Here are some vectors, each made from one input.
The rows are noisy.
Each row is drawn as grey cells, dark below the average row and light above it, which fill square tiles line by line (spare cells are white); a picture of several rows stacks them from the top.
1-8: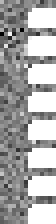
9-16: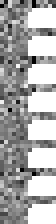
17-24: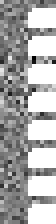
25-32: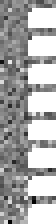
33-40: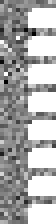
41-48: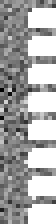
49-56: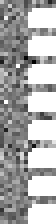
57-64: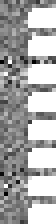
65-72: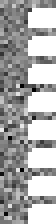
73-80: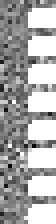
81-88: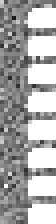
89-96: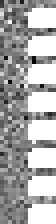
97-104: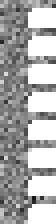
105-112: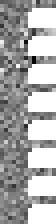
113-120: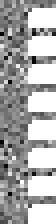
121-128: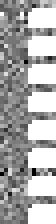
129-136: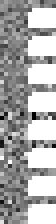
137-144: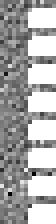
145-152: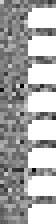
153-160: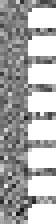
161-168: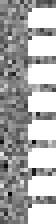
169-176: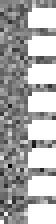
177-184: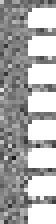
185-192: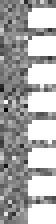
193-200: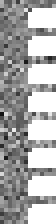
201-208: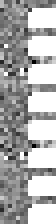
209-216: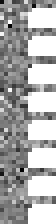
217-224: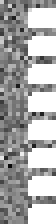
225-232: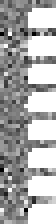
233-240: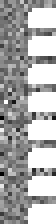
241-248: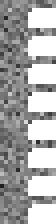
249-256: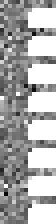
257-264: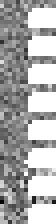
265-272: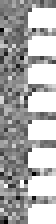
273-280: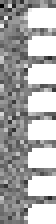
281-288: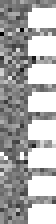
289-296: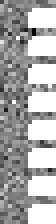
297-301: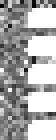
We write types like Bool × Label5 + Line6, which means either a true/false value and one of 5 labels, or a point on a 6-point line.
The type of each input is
((Bool × Circle8 + Unit) × Line4 + Label7) × Tree9 × Tree9.
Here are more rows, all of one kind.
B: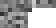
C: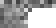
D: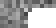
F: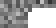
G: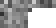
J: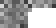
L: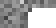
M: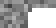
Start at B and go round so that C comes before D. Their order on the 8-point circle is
B, F, J, L, M, C, D, G.
